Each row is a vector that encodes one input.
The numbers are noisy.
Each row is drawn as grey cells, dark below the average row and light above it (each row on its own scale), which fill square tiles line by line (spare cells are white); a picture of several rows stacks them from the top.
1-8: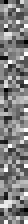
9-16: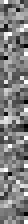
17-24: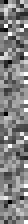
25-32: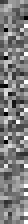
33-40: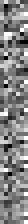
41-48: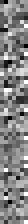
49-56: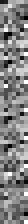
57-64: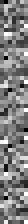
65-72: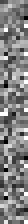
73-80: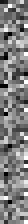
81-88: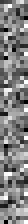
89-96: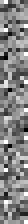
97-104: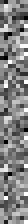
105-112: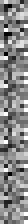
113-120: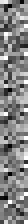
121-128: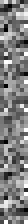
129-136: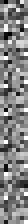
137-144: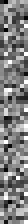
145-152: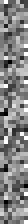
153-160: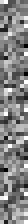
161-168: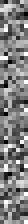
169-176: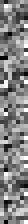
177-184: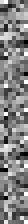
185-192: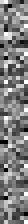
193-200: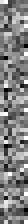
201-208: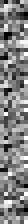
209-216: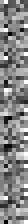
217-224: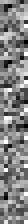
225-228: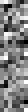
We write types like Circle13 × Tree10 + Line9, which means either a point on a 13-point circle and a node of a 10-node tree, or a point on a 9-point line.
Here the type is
Bool × Line19 × Line19.
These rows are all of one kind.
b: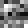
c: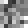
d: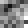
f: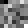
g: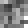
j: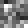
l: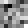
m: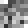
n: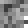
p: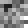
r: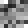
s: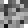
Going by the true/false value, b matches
f and j.
